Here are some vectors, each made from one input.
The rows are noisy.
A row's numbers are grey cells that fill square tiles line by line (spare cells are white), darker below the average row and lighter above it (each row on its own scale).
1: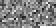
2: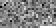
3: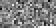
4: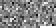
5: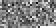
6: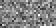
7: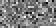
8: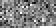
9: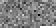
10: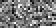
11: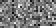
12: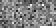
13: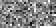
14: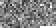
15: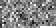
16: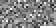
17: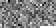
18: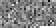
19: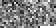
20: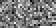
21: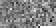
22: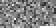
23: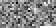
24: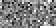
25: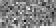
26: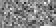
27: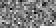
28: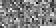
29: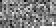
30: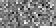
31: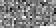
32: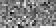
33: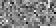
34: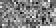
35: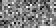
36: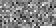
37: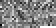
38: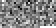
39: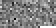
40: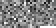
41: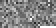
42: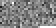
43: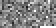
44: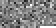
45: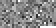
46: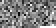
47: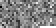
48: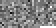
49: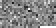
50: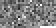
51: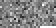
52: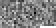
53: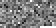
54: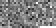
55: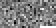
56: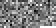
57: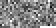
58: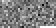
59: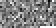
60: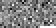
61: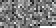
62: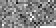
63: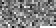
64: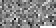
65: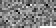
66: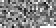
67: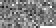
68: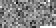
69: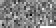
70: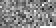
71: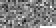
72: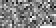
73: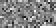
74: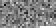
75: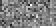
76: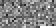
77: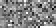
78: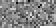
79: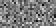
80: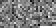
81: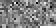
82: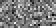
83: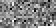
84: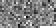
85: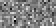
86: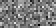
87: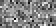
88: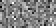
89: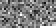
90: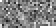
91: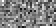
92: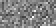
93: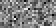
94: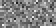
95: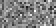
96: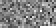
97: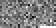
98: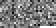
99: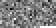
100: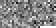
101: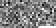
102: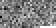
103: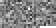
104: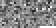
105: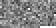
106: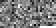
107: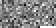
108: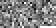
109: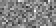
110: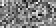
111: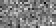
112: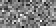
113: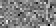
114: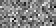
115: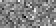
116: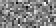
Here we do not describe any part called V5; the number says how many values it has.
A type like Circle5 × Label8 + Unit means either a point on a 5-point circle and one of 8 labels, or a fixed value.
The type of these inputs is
List2(Bool × V5).
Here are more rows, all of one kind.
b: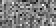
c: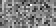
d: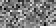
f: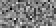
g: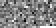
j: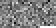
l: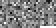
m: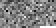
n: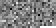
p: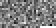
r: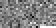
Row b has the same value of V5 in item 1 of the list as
c and r.
